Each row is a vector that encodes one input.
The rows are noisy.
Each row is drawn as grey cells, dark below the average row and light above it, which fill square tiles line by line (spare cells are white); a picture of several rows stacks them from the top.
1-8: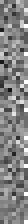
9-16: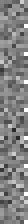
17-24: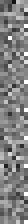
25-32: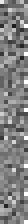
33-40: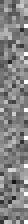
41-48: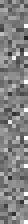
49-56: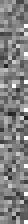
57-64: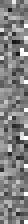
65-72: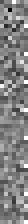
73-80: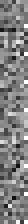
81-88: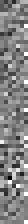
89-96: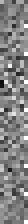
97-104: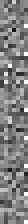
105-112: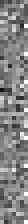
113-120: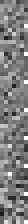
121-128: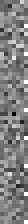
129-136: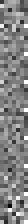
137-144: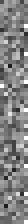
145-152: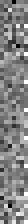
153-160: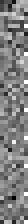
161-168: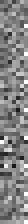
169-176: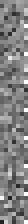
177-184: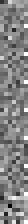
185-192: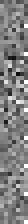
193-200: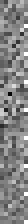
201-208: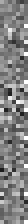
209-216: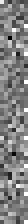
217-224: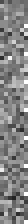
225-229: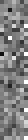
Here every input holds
either a point on each of two 5-point lines, or a point on an 11-point line, or a point on a 16-point line.
